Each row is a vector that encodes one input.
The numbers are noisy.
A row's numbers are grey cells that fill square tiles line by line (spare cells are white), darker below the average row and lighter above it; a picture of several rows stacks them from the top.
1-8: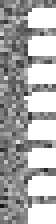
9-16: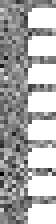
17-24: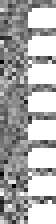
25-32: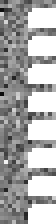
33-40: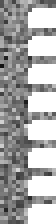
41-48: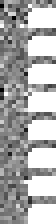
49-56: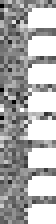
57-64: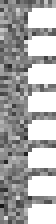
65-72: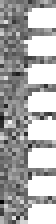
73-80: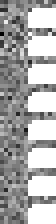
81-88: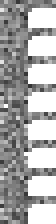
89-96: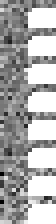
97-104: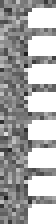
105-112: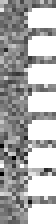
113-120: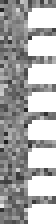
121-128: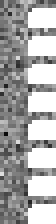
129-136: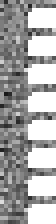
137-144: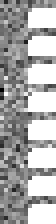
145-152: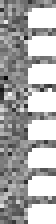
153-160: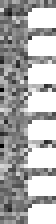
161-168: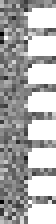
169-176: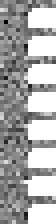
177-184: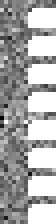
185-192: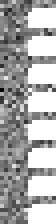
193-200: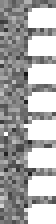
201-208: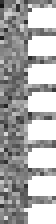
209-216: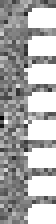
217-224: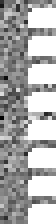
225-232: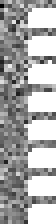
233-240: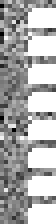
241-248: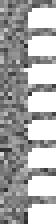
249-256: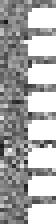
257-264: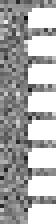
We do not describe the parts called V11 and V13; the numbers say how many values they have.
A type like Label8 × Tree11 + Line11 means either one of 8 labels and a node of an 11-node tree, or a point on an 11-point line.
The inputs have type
Label7 + (Line7 + V11) × V13.
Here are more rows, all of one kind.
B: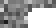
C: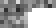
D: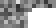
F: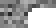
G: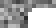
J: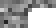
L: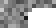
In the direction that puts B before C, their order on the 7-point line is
G, J, B, C, L, D, F.
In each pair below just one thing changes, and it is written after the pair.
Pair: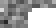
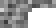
the place on the 7-point line
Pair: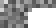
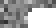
the value of V13
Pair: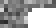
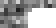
the value of V13
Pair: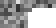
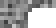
the value of V13
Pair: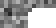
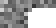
the value of V13
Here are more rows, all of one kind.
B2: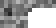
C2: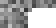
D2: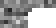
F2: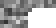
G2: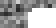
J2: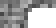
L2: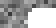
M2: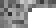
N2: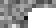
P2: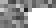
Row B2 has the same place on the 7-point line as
G2, J2, M2 and N2.
